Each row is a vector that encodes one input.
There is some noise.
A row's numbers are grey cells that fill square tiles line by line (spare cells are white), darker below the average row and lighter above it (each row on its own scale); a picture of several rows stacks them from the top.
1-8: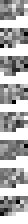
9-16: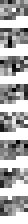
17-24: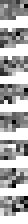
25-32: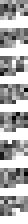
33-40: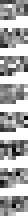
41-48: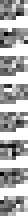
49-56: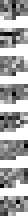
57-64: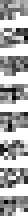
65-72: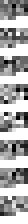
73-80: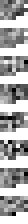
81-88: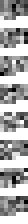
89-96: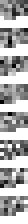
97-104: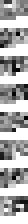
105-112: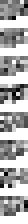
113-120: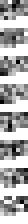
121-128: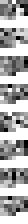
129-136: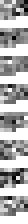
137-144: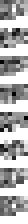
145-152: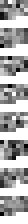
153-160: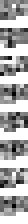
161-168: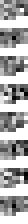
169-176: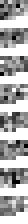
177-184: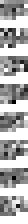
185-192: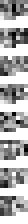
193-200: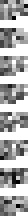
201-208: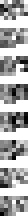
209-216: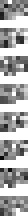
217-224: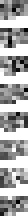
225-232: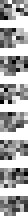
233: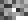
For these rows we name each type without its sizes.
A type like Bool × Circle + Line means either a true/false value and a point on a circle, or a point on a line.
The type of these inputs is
Bool × (Circle + Unit) × Label + Unit.
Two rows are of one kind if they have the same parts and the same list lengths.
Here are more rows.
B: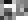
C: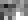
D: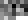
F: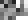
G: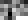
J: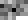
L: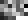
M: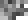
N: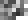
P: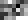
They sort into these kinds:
B, C, D, F, L
G
J, M, N, P

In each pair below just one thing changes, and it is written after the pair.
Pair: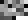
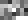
the place on the circle
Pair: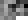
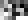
the place on the circle
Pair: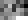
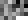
the place on the circle
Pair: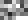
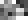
the true/false value
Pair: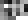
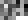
the true/false value
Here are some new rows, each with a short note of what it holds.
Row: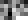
a fixed value
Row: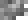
a label and a true/false value
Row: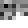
a point on a circle, a label and a true/false value
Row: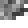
a label and a true/false value
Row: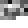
a point on a circle, a label and a true/false value
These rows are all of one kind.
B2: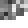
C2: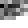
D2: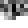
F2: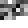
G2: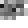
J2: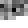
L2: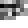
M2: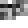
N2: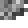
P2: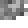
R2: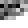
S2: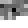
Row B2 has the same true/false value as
N2 and P2.
